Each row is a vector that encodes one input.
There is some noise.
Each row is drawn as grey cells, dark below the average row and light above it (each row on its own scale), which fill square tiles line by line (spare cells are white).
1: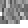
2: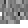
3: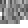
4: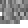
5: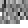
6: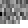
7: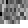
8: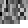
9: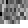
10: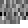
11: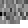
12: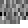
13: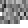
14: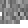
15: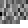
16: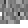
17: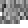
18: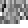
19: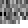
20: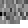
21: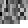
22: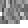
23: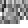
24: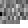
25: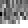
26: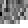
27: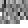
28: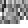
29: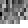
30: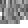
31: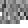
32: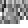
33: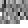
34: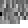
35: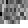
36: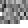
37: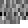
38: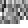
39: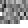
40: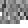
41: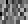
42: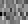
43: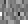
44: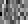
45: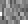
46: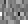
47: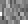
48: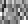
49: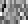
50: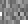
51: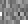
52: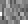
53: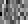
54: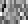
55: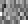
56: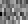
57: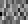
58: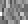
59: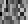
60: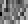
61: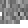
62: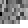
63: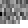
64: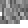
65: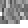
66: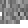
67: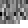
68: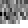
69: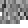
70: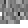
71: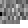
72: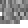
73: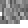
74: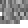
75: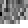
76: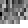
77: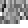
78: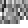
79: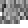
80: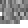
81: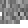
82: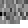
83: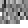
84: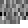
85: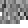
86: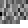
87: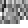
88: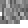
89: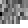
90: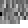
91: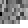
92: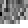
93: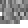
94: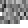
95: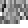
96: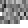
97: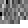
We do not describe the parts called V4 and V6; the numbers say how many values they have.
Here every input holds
either one of 5 labels and a value of V4, or a true/false value and a value of V6.
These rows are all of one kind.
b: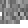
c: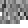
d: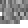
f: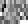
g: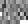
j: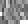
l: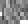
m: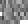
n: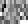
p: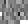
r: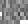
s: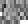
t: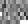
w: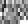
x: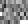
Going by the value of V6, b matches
c, g, r and t.
